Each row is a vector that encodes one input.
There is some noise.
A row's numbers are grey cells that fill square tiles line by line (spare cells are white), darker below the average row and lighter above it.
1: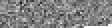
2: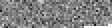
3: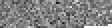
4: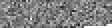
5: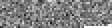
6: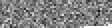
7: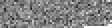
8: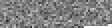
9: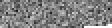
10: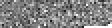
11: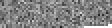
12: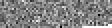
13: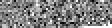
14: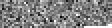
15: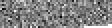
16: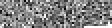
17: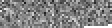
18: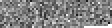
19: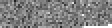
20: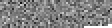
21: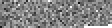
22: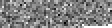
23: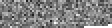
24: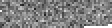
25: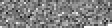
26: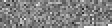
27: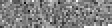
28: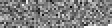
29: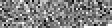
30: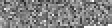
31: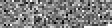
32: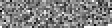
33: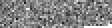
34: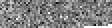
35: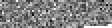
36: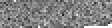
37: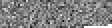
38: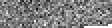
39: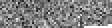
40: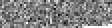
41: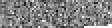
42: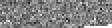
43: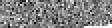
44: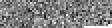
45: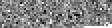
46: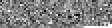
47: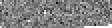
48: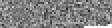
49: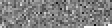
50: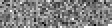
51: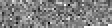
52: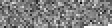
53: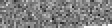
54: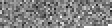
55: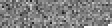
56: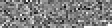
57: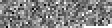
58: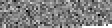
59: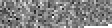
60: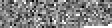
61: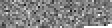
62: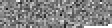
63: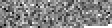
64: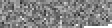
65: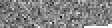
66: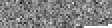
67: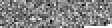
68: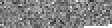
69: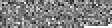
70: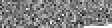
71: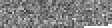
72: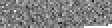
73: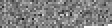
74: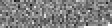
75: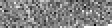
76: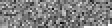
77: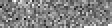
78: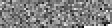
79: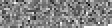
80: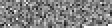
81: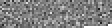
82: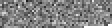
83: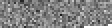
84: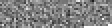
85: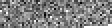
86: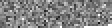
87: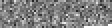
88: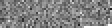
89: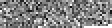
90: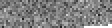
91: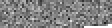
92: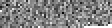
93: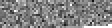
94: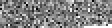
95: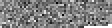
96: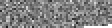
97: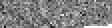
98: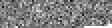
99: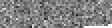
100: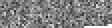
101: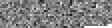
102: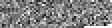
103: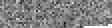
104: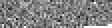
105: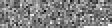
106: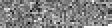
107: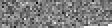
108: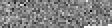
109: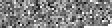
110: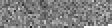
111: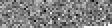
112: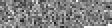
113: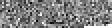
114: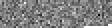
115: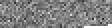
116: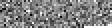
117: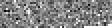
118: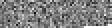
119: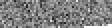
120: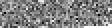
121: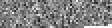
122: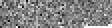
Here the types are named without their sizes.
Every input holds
a point on a circle, together with either a label, or a node of a tree.
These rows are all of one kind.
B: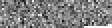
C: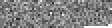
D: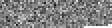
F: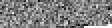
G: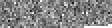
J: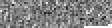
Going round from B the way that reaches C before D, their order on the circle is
B, F, C, G, J, D.
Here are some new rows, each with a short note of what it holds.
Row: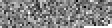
a point on a circle and a node of a tree
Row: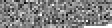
a point on a circle and a node of a tree
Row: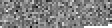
a point on a circle and a label
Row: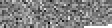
a point on a circle and a label
